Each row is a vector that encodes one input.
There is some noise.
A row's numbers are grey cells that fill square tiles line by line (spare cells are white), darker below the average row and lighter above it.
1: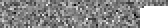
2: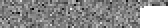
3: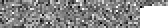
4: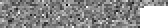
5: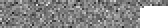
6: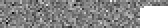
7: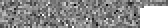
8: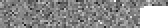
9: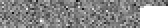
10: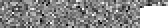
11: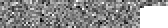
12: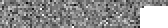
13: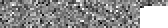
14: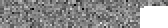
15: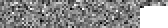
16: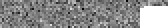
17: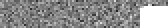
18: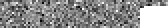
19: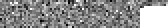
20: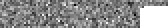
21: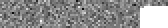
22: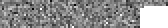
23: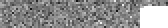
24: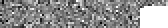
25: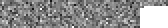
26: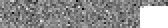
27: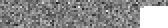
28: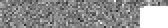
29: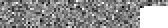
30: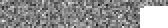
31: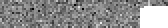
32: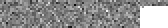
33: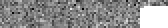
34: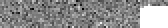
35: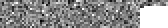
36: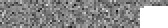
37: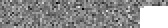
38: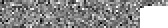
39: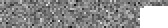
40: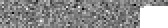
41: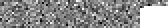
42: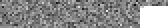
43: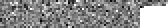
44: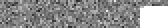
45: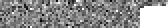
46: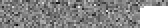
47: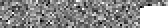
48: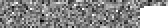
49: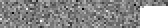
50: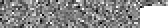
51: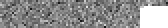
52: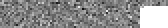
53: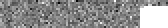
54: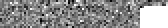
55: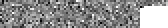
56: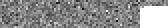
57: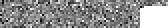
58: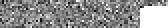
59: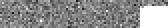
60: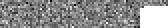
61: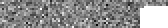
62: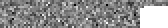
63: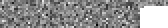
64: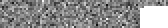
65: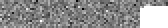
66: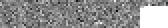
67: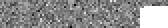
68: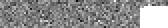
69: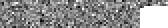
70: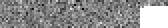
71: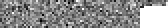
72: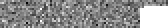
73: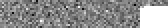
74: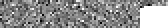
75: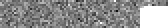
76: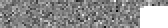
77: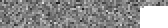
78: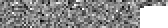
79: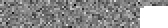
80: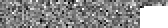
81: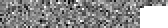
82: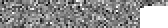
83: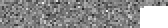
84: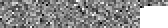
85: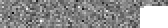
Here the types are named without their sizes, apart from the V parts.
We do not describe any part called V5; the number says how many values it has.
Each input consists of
either a point on a line, or a true/false value and a value of V5.
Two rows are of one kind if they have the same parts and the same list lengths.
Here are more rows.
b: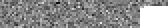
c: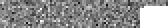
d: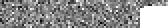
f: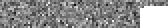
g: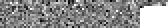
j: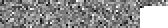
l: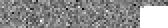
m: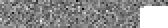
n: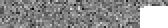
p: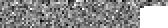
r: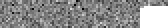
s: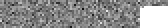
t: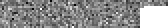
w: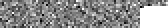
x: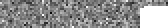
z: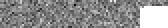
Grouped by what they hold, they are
b, c, f, l, m, n, r, s, t, x, z
d, g, j, p, w

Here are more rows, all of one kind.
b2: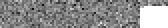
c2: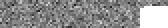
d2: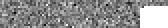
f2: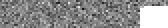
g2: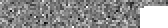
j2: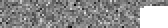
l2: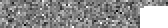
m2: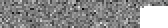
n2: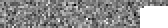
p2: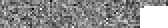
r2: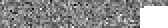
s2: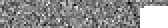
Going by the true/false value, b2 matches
c2, f2, j2 and m2.
